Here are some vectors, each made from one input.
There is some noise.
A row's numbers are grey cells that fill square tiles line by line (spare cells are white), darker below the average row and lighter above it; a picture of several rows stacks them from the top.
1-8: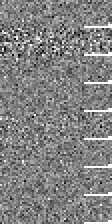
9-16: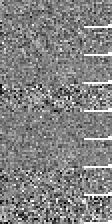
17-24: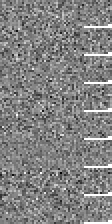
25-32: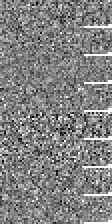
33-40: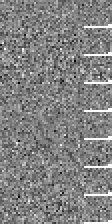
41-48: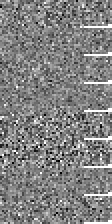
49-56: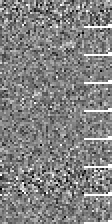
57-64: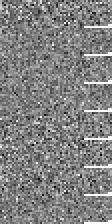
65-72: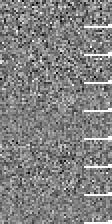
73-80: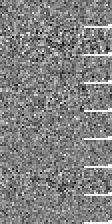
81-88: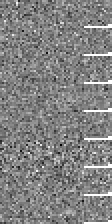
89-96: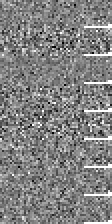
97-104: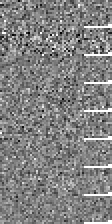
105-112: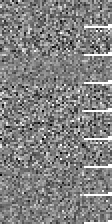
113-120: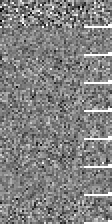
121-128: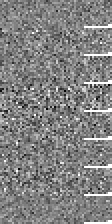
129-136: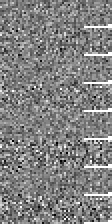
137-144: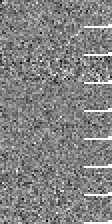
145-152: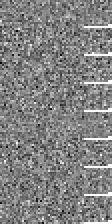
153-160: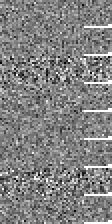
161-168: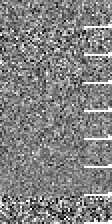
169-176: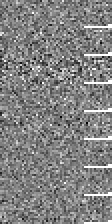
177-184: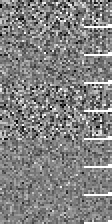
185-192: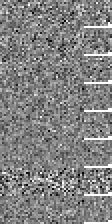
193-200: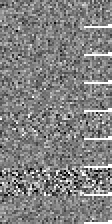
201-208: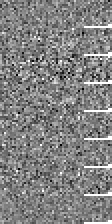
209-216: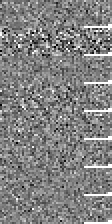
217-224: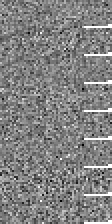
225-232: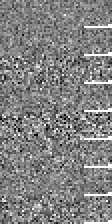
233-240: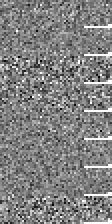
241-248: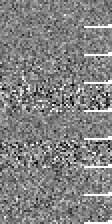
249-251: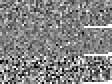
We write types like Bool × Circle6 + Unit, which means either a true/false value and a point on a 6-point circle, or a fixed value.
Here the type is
Circle15 + Label10.
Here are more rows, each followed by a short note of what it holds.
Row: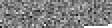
one of 10 labels
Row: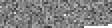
one of 10 labels
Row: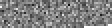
one of 10 labels
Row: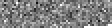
a point on a 15-point circle
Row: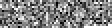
a point on a 15-point circle
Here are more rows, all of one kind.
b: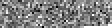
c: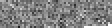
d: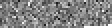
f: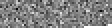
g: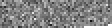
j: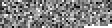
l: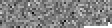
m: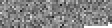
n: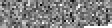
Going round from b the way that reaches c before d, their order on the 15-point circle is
b, l, m, c, j, g, f, n, d.
